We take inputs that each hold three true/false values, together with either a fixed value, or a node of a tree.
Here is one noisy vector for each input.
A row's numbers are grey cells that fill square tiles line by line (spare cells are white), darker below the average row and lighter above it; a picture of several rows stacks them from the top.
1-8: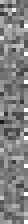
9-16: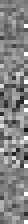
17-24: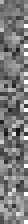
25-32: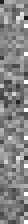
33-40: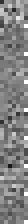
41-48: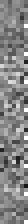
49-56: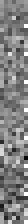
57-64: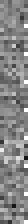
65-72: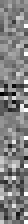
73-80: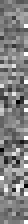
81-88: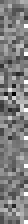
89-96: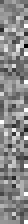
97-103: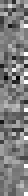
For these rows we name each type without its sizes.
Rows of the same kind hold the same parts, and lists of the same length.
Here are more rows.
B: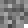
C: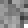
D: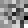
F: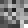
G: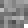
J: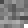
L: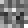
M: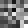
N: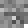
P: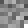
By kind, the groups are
B, C, D, J, L, N
F, G, M, P

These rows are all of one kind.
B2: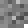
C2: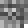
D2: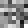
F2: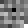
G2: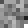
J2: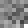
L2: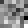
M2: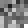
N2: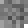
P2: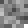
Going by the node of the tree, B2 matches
C2, F2 and N2.
